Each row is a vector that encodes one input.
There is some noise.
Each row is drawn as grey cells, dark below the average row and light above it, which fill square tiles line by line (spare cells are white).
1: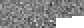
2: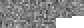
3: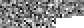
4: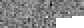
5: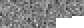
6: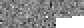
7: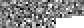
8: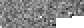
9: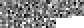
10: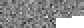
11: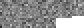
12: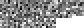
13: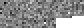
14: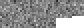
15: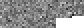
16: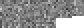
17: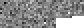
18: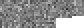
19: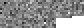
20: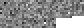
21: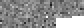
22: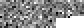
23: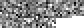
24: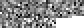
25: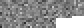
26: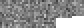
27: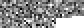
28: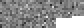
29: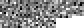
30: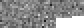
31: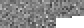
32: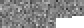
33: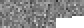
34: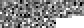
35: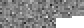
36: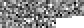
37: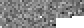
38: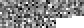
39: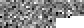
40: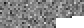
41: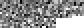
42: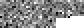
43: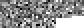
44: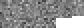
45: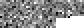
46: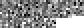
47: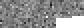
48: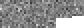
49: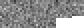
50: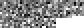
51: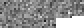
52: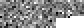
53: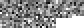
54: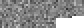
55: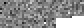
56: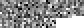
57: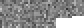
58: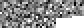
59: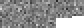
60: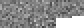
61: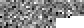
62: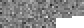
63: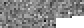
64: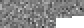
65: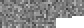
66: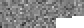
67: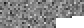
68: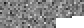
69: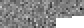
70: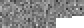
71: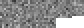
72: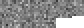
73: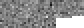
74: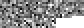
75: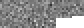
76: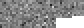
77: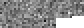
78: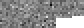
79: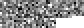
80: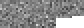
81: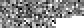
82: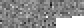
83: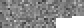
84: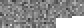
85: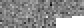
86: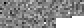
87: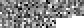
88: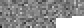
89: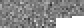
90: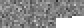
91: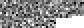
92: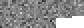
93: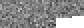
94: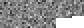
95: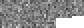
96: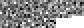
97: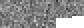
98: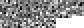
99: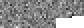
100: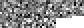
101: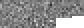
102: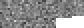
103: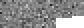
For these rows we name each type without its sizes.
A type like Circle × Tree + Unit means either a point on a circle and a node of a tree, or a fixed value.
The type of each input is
Line × Line × Line + List(Circle).
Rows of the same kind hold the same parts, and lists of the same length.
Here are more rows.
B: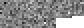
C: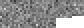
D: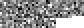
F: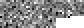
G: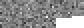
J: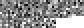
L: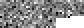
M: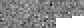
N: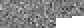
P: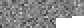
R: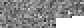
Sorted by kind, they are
B, R
C, G, P
D, J
F, L
M, N

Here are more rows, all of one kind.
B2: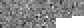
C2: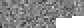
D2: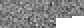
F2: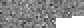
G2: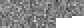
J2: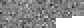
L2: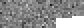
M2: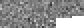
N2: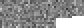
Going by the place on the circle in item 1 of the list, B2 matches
F2, J2 and L2.
